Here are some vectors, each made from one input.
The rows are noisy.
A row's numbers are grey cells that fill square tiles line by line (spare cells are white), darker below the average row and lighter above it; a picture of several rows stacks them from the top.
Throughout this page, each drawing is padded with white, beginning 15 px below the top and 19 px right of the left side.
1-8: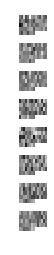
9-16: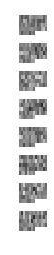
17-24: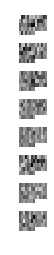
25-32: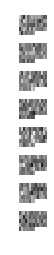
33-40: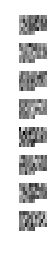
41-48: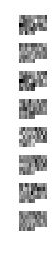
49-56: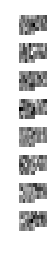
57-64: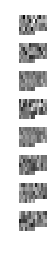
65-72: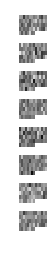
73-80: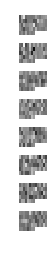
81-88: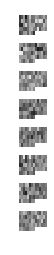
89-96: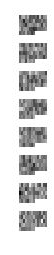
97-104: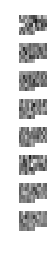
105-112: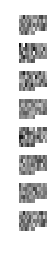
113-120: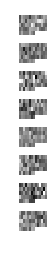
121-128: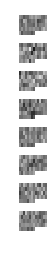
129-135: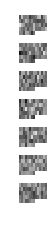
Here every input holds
a list of up to two items, each either a point on a 5-point line, or a point on a 6-point line.
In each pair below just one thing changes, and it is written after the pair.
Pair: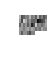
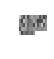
the place on the 6-point line in item 2 of the list
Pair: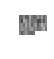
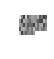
the place on the 6-point line in item 1 of the list
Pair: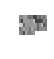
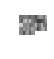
the place on the 6-point line in item 2 of the list
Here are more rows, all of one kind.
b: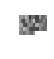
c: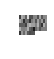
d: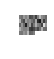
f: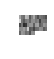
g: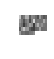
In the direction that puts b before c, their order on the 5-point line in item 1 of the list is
b, g, c, f, d.
